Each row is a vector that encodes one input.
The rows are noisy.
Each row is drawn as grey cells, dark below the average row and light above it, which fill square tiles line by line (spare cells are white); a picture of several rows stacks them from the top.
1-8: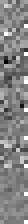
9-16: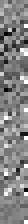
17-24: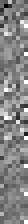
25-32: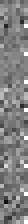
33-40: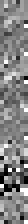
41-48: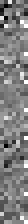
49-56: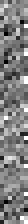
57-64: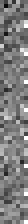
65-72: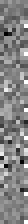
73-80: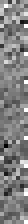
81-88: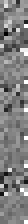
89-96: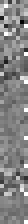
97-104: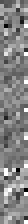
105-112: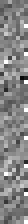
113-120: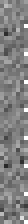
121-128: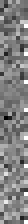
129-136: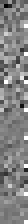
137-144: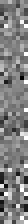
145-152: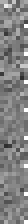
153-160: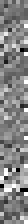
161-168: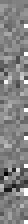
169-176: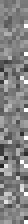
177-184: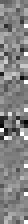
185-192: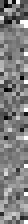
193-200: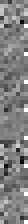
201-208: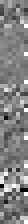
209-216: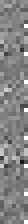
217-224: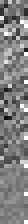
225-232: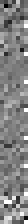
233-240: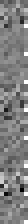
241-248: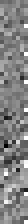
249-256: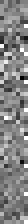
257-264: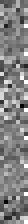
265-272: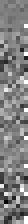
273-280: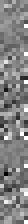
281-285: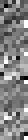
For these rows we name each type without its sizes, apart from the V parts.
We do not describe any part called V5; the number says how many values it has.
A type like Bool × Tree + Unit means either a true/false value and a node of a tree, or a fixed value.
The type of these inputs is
List((Circle + Unit) × Line × V5).
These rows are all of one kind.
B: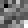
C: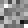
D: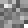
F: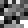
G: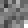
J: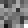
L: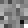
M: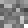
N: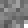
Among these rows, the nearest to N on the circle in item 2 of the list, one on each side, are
C and J.
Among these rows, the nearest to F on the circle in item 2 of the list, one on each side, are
B and L.
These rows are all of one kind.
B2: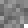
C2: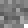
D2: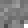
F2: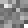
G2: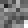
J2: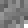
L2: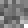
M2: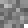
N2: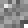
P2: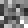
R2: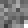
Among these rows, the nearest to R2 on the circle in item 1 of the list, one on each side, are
G2 and J2.
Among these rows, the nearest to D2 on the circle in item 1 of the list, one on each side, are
F2 and J2.
